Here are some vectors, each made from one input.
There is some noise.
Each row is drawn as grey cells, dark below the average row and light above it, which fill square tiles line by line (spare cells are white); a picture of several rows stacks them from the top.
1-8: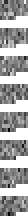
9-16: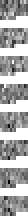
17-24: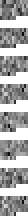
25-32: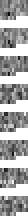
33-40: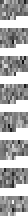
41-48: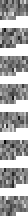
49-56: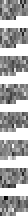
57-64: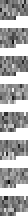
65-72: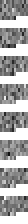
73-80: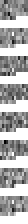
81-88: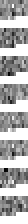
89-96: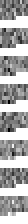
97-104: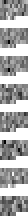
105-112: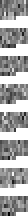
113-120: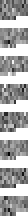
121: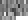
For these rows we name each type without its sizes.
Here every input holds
a label and a true/false value, together with either a point on a circle, or a fixed value.
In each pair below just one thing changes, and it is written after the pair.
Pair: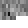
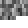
the label
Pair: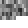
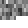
the place on the circle
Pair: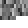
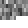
the true/false value
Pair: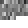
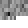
the label
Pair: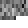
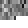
the true/false value
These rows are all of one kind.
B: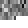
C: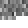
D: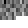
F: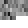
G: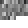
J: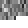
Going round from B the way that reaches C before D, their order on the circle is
B, G, C, D, J, F.
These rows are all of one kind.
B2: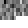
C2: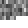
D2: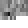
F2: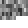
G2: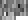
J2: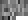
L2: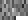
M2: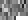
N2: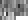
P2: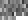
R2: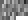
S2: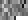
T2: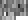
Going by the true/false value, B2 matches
J2 and L2.
